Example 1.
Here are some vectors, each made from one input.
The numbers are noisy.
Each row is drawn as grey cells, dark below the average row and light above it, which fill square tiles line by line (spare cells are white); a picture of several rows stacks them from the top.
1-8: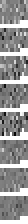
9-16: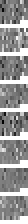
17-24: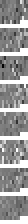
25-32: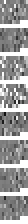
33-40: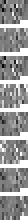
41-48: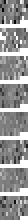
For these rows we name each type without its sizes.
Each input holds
a point on a line.
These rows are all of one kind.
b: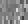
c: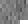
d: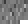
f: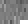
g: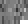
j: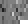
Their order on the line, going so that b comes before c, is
d, b, f, c, j, g.
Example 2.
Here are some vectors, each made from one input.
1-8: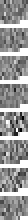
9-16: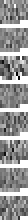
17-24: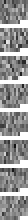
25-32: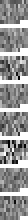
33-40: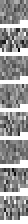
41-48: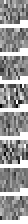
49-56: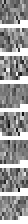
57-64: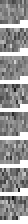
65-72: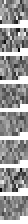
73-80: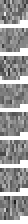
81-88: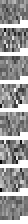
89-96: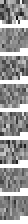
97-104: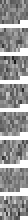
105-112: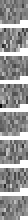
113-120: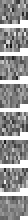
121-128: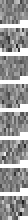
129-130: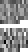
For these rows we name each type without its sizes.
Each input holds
a point on a circle.
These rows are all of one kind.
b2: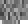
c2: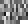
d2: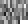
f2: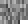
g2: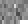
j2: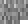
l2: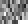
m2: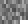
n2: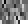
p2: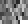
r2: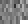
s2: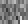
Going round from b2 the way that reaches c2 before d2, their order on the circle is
b2, c2, n2, p2, r2, m2, s2, d2, f2, j2, g2, l2.
